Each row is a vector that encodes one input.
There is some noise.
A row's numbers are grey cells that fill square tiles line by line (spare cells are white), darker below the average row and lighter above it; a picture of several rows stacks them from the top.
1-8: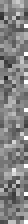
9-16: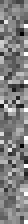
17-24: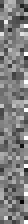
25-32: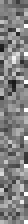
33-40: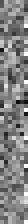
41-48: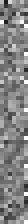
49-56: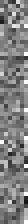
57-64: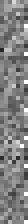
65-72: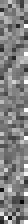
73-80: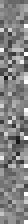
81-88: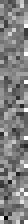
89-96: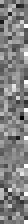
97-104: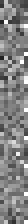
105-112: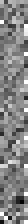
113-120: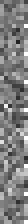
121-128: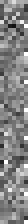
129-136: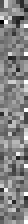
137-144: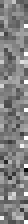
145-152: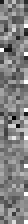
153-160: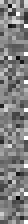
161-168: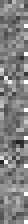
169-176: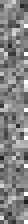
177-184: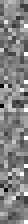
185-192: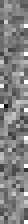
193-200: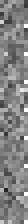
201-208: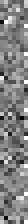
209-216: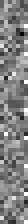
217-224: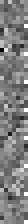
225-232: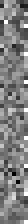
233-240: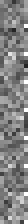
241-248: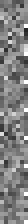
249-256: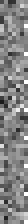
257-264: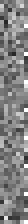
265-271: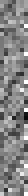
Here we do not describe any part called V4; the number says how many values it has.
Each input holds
a list of up to two items, each one of 8 labels and a value of V4.
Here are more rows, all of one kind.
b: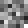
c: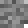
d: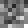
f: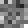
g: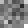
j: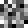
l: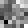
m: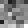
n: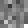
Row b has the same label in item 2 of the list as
d and n.
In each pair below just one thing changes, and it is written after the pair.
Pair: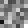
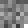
the value of V4 in item 1 of the list
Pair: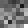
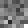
the value of V4 in item 2 of the list
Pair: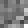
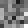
the label in item 2 of the list
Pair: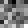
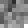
the label in item 1 of the list
